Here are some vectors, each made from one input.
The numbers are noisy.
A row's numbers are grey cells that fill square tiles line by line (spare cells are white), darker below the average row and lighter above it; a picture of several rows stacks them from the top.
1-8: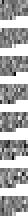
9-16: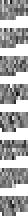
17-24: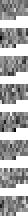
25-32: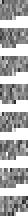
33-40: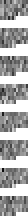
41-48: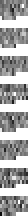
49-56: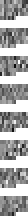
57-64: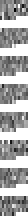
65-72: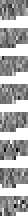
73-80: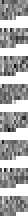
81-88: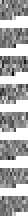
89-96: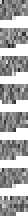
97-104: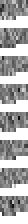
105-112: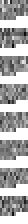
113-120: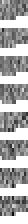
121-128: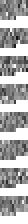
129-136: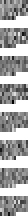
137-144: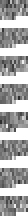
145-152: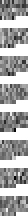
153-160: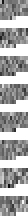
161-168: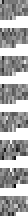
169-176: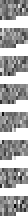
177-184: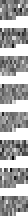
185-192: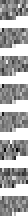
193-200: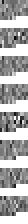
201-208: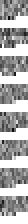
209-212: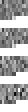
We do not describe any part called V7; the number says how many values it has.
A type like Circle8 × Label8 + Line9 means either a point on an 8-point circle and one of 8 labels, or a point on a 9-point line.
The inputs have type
Bool × V7 × V7 + Line11 × (Tree11 + Unit).
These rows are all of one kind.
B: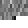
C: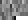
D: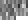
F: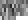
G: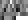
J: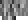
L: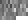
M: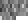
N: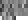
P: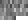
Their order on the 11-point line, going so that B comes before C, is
L, M, F, N, B, P, J, C, D, G.
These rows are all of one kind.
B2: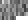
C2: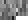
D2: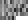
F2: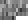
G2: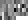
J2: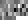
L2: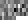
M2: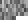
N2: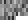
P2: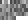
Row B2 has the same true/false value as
C2, M2 and N2.
